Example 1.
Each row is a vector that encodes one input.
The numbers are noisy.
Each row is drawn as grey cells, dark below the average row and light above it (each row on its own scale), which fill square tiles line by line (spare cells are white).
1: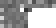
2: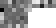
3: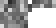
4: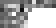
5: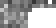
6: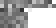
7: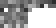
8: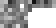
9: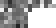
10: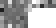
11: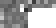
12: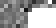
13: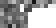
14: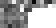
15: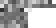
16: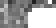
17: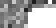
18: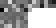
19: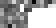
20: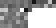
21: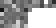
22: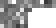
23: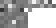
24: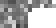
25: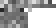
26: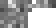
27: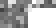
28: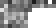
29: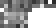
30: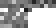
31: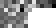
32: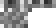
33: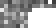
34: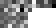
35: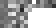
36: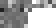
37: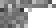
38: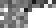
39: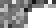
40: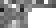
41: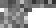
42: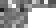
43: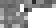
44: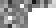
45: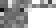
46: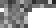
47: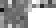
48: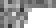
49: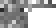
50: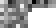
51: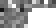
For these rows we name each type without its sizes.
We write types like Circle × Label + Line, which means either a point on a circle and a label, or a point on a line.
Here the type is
Bool × Bool × Bool × Bool.
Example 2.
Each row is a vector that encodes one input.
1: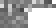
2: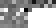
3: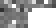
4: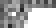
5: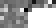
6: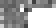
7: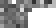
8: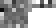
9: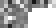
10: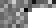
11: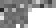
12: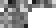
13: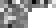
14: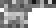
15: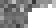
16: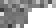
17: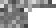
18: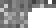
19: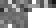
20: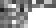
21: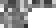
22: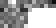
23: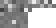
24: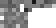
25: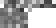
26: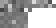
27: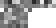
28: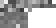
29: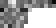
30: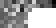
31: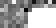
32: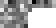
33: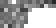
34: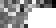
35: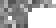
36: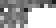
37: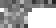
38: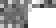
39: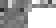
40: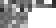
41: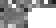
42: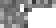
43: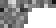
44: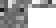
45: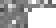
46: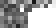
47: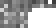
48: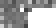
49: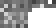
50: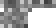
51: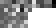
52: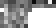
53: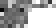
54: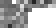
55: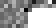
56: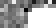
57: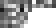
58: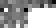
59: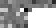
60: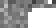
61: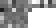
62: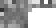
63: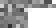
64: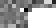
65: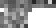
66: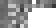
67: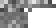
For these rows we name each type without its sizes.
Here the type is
Bool × Bool × Bool × Bool.
